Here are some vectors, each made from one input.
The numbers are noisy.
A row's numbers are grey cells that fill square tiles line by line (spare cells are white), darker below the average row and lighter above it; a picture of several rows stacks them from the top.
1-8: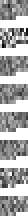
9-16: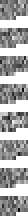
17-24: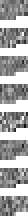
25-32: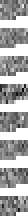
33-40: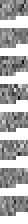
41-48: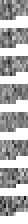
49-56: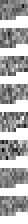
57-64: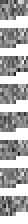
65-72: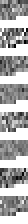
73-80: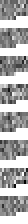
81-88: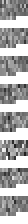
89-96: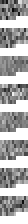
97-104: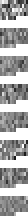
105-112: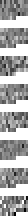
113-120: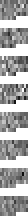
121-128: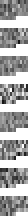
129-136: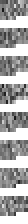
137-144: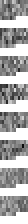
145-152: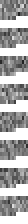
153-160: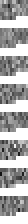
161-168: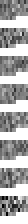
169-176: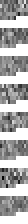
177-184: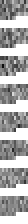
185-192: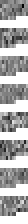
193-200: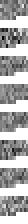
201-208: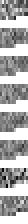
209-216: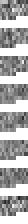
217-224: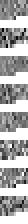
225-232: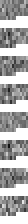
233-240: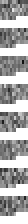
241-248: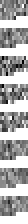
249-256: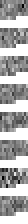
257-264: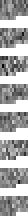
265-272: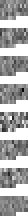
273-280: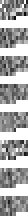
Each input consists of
a list of up to three items, each a point on a 5-point line and a true/false value.
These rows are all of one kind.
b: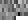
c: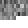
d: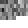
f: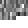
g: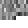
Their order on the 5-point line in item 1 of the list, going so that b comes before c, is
b, g, d, c, f.
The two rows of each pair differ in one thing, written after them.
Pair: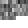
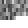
the place on the 5-point line in item 1 of the list
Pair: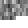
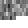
the place on the 5-point line in item 1 of the list
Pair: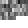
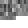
the true/false value in item 1 of the list
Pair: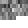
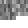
the place on the 5-point line in item 1 of the list
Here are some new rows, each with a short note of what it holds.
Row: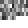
the empty list
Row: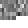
a list of two items
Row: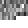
a list of two items
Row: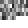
the empty list
